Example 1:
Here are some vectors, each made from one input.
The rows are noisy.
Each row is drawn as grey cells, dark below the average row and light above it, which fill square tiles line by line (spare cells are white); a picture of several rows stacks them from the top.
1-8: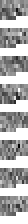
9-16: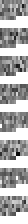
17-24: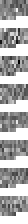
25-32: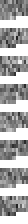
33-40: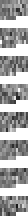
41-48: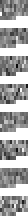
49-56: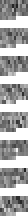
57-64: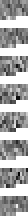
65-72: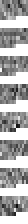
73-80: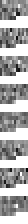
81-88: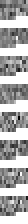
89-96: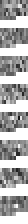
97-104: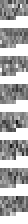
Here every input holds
either a point on a 10-point circle and a point on a 7-point line, or three true/false values.
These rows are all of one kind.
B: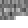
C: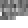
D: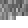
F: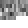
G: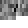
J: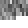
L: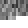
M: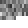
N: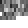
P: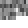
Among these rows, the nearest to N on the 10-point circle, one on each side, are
C and M.
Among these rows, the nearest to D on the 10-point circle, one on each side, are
C and L.
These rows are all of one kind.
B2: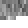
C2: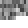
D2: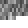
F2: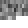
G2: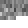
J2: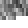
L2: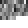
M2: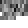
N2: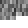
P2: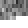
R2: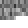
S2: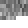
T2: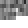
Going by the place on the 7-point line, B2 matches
F2, J2, M2 and S2.
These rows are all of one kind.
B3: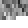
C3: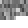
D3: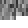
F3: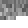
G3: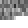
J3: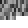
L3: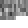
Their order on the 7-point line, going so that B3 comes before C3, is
J3, D3, B3, F3, C3, G3, L3.
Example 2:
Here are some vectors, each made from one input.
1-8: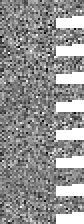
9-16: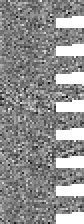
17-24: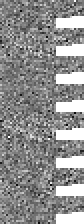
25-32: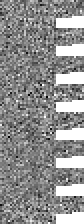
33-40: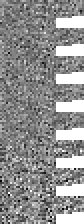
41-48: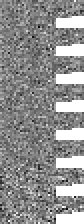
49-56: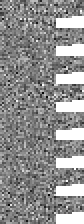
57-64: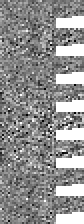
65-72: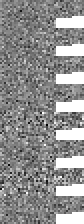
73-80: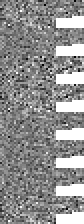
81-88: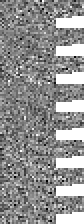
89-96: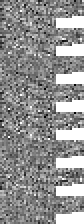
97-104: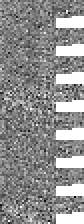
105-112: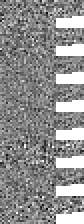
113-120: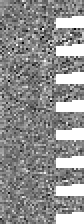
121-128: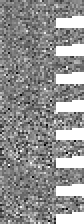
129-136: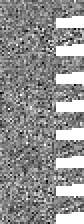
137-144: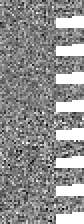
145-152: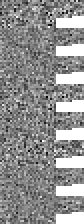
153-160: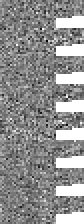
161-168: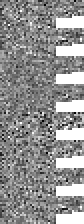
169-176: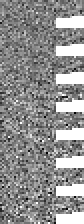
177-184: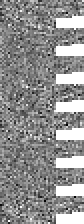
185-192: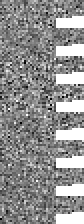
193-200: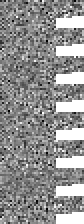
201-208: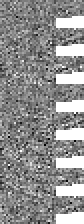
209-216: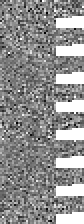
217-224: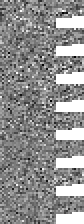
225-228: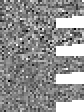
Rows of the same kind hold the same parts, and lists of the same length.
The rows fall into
2 kinds.
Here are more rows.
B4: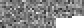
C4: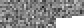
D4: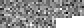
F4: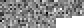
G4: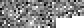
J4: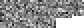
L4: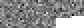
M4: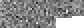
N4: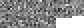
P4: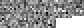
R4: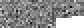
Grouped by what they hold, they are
B4, C4, L4, M4, N4, R4
D4, F4, G4, J4, P4

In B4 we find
a point on a 7-point line and a true/false value.
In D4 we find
a point on a 10-point line.
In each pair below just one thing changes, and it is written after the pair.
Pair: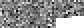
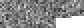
the place on the 7-point line
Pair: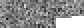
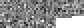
the place on the 7-point line
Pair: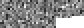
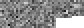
the place on the 7-point line
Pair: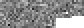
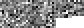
the true/false value
